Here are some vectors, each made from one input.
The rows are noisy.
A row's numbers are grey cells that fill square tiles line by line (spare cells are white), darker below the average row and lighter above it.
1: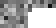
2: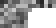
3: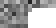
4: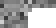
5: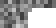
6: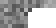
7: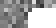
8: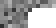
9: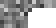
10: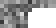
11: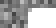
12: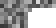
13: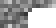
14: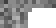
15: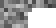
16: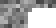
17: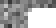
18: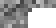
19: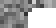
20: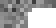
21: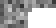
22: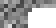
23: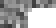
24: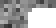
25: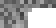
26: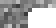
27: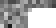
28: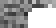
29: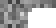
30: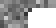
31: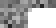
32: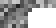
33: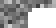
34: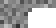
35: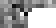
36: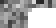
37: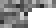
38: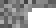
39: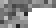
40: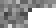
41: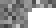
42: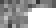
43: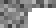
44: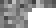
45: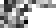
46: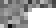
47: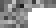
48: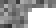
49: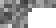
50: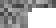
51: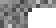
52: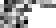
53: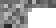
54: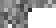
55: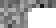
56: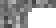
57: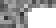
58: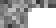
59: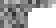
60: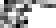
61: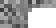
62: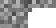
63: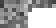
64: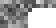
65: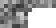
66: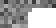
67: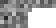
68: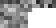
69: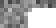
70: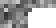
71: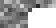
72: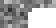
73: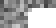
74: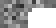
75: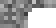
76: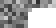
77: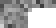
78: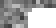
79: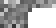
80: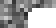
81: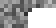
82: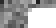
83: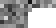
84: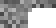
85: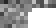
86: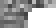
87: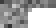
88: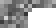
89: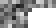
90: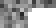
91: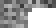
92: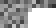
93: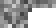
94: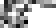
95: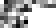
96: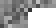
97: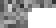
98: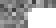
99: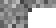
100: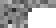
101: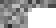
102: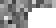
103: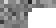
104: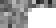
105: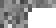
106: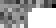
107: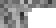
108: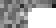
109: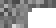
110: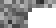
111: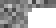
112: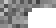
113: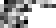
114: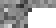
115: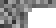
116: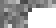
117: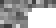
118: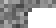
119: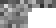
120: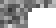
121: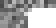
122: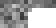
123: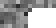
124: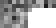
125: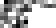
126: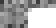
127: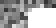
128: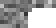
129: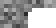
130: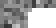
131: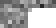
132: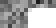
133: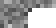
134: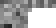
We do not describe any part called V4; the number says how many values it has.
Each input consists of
a list of up to two items, each a true/false value and a value of V4.
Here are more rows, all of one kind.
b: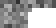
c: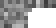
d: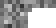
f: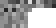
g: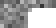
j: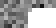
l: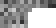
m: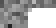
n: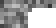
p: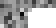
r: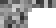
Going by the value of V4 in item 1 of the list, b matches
d and f.
